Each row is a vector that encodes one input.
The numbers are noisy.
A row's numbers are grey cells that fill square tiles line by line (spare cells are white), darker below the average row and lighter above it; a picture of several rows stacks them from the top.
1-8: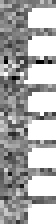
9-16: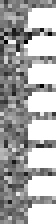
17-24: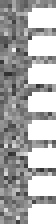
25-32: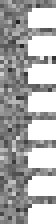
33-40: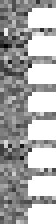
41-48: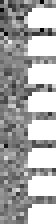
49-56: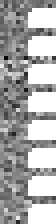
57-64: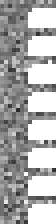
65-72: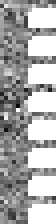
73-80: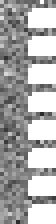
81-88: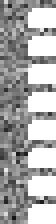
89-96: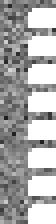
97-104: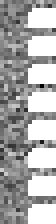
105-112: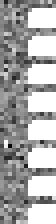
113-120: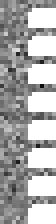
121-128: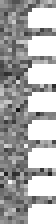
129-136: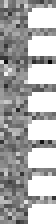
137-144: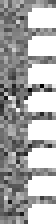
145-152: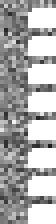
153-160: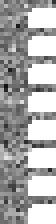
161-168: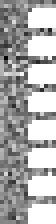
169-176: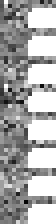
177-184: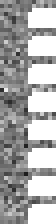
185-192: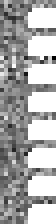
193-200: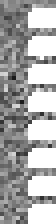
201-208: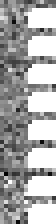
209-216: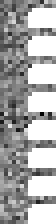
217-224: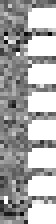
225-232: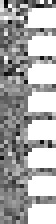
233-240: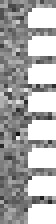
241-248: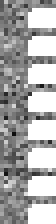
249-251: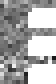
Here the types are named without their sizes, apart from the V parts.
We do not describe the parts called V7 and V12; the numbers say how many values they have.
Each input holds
four true/false values, together with either a node of a tree and a value of V7, or a value of V12.
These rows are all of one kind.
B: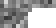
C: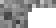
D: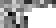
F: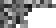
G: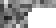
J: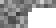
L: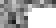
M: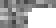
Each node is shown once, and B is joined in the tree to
D and J.
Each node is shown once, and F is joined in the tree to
G and J.
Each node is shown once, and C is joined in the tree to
J and L.
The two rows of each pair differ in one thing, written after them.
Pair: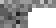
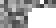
one of the four true/false values
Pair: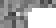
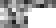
the node of the tree
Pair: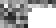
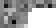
the value of V7
